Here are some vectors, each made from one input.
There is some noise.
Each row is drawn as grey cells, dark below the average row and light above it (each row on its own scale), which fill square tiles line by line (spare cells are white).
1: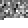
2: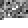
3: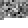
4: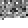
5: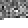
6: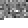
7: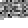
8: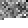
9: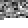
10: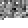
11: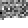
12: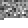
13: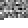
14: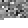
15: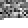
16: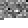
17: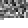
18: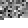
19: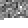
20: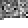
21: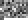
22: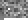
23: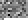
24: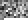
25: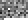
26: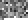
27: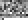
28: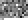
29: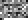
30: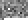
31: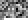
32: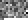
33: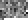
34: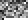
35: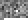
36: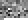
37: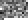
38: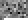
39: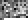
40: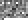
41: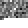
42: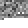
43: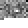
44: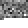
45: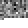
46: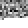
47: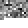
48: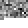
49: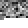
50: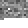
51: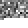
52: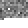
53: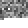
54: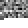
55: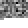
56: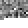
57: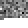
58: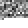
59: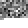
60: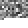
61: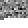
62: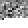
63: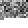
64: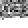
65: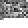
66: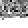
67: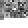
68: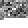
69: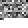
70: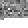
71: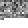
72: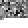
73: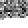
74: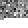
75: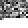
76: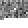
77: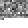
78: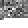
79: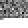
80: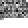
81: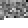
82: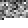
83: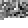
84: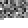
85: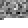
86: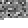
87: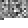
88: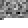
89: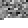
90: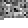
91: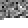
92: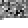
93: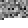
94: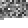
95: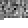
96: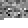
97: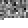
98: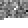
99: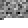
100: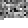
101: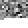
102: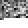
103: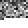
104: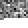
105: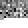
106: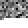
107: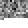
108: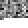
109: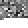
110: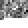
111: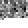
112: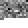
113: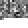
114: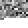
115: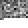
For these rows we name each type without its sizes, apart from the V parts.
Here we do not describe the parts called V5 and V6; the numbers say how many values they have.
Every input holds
a true/false value and a value of V6, together with either a point on a line, or a value of V5.
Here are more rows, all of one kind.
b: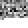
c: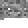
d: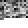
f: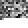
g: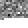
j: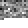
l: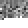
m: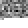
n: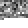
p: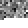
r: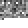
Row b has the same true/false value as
l, m and p.
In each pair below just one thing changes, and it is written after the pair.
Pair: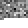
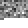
the true/false value
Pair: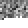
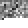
the true/false value
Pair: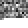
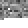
the true/false value
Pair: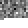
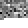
the value of V6
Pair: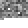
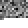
the value of V6
